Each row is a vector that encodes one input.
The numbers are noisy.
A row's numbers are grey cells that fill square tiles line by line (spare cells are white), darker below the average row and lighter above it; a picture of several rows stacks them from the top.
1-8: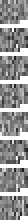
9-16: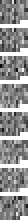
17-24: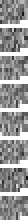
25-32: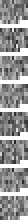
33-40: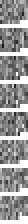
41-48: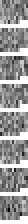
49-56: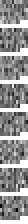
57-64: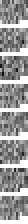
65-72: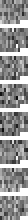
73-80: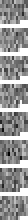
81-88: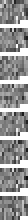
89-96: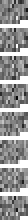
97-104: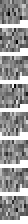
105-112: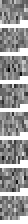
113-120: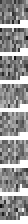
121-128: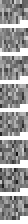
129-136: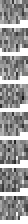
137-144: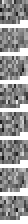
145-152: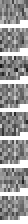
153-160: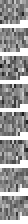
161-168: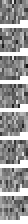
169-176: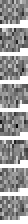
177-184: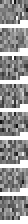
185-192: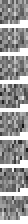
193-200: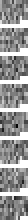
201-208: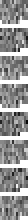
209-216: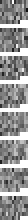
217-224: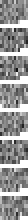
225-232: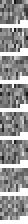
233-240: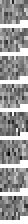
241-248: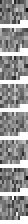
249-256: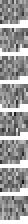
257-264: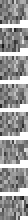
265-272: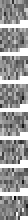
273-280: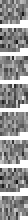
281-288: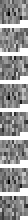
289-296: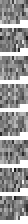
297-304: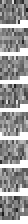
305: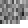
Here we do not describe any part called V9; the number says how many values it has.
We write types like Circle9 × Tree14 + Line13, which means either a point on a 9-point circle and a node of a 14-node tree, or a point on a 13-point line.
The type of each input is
Circle8 × (Line8 + V9) + List2(Line11).
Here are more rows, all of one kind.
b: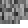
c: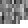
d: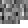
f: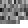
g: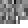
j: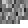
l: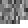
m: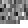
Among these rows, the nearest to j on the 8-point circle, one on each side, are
g and l.
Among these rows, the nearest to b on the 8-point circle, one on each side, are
c and d.
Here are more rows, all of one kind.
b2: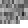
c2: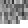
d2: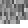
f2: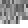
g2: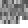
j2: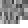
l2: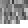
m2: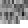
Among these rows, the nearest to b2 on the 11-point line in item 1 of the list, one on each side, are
d2 and m2.
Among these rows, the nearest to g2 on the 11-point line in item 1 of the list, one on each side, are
f2 and j2.
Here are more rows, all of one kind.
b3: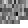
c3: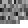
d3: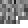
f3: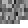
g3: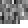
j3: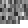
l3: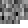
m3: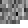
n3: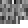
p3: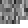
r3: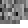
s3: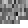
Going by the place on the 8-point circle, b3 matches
f3 and s3.
